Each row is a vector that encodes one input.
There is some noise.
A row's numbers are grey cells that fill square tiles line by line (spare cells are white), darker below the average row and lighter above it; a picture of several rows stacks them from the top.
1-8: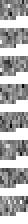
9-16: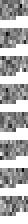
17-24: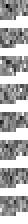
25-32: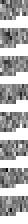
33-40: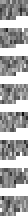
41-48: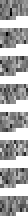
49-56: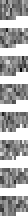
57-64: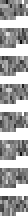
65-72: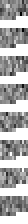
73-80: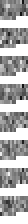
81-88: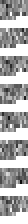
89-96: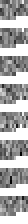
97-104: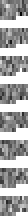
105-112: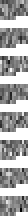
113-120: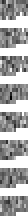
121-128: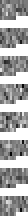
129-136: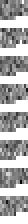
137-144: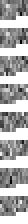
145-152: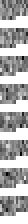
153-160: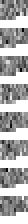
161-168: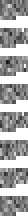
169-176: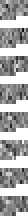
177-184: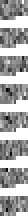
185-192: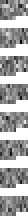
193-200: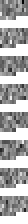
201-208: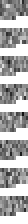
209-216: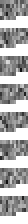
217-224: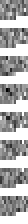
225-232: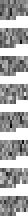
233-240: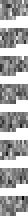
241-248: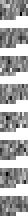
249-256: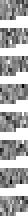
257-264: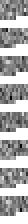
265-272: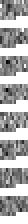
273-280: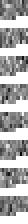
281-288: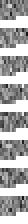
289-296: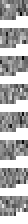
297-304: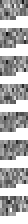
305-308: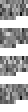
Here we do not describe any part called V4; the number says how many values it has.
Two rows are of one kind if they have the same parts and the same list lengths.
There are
4 kinds of row.
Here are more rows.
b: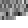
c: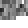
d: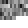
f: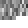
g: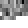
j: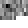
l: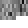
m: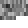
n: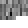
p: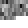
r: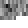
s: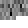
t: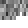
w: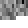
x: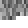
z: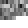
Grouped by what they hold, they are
b, f, t, x
c, d, p, z
g, j, m, r, w
l, n, s

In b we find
one of 5 labels, one of 11 labels and a point on an 8-point line.
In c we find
one of 11 labels and a value of V4.
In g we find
one of 5 labels, a point on an 8-point line and four true/false values.
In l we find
four true/false values and a value of V4.
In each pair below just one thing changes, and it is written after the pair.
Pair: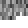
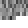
the place on the 8-point line
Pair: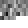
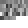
the place on the 8-point line
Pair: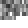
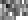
the place on the 8-point line
